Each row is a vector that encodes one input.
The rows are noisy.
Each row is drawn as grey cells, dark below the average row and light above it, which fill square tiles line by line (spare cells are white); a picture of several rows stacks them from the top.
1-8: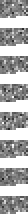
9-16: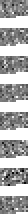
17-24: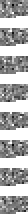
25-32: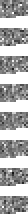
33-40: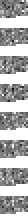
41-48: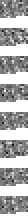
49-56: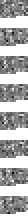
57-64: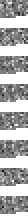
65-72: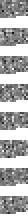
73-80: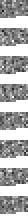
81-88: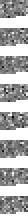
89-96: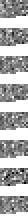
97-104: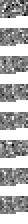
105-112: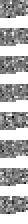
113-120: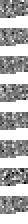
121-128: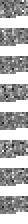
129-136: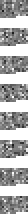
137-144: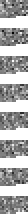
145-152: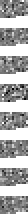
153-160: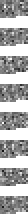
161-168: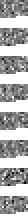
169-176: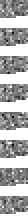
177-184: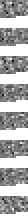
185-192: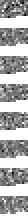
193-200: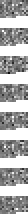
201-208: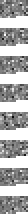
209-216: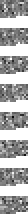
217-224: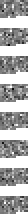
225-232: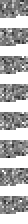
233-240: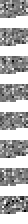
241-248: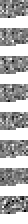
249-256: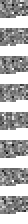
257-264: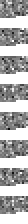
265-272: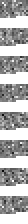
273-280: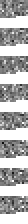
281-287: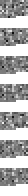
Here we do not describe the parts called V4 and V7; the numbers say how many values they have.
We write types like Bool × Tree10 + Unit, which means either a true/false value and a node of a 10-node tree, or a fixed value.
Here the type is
Bool × V4 × V7 + Label10 × Label10 + Unit.
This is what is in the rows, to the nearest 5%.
About 5% of them hold a fixed value. About 50% of them hold two labels (each one of 10). The rest hold a true/false value, a value of V4 and a value of V7.
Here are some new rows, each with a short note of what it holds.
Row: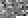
a true/false value, a value of V4 and a value of V7
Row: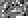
a fixed value
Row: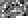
a fixed value
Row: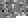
two labels (each one of 10)
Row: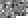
a true/false value, a value of V4 and a value of V7
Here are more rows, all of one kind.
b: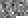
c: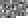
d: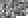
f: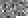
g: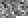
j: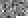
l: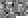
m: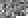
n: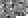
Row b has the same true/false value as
g and l.
